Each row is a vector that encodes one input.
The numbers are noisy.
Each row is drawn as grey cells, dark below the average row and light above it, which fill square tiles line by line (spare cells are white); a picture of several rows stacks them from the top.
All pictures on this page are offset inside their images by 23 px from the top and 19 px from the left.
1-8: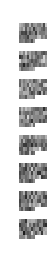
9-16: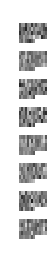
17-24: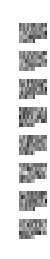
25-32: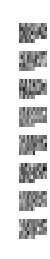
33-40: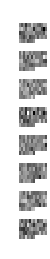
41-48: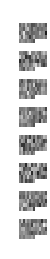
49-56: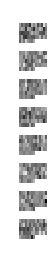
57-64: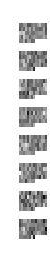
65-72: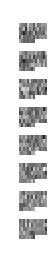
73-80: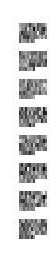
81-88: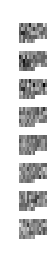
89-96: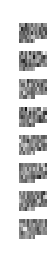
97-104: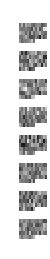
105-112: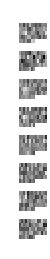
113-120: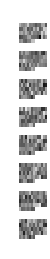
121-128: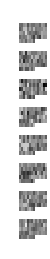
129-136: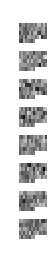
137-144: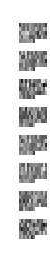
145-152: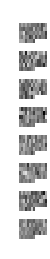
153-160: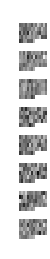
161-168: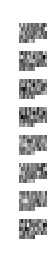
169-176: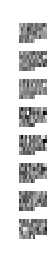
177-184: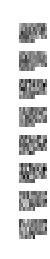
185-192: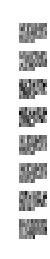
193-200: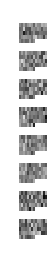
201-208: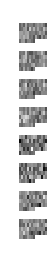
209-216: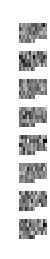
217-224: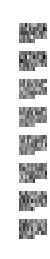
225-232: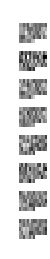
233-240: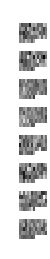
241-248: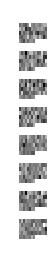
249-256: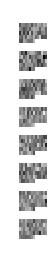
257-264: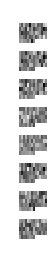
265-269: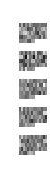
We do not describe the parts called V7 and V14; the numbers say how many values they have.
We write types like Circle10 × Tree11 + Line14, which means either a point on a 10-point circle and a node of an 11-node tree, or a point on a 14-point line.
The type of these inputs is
(Bool × Line6 + V7) × V14.
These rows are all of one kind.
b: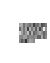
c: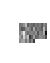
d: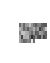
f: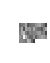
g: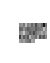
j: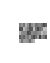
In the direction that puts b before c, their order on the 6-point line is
j, g, b, f, d, c.
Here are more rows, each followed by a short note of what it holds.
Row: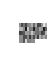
a value of V7 and a value of V14
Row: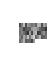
a value of V7 and a value of V14
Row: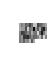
a value of V7 and a value of V14
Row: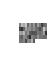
a point on a 6-point line, a true/false value and a value of V14
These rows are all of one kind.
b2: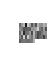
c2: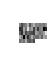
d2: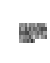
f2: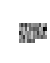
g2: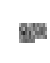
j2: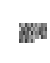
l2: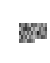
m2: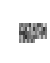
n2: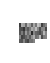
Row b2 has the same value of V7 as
j2, l2 and n2.
